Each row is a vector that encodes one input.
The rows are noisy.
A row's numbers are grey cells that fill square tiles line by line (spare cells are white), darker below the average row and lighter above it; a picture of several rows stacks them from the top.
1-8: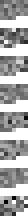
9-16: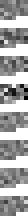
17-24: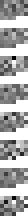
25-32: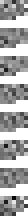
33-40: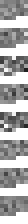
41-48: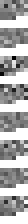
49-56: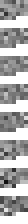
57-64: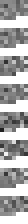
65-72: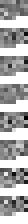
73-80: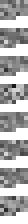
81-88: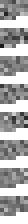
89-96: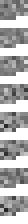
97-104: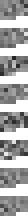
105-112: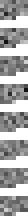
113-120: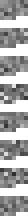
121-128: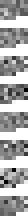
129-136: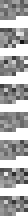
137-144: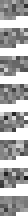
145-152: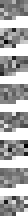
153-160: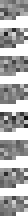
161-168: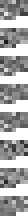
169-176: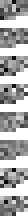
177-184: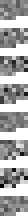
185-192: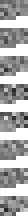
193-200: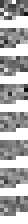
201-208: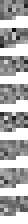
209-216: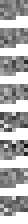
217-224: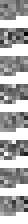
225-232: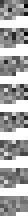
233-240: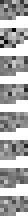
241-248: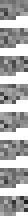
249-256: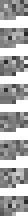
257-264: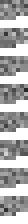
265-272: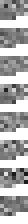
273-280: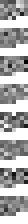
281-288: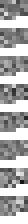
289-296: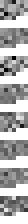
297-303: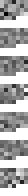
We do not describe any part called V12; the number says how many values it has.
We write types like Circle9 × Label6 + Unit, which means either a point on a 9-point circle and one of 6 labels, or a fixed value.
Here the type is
Bool × List2(V12) + Line5.
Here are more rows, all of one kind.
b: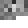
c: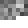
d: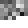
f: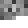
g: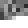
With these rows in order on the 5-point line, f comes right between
b and g.
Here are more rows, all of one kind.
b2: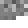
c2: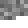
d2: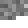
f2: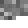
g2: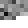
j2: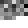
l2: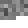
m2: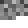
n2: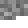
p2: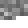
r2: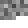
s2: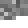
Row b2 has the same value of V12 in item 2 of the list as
c2, j2 and m2.
